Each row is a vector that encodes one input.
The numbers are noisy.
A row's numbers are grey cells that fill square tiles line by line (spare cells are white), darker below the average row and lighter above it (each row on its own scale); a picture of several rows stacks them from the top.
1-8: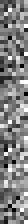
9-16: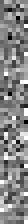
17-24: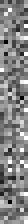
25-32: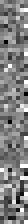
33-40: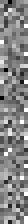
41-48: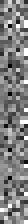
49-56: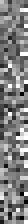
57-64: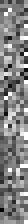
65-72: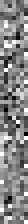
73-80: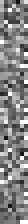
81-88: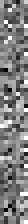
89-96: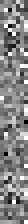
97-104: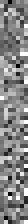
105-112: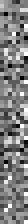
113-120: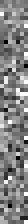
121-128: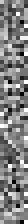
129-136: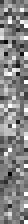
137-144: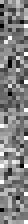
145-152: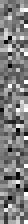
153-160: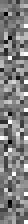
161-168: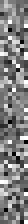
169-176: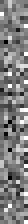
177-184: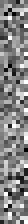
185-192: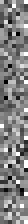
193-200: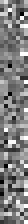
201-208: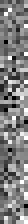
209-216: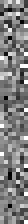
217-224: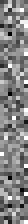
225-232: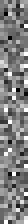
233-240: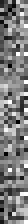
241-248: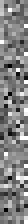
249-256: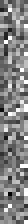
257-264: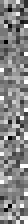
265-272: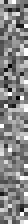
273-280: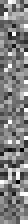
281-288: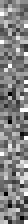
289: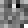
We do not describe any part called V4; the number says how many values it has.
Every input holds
either one of 8 labels and one of 12 labels, or a value of V4.
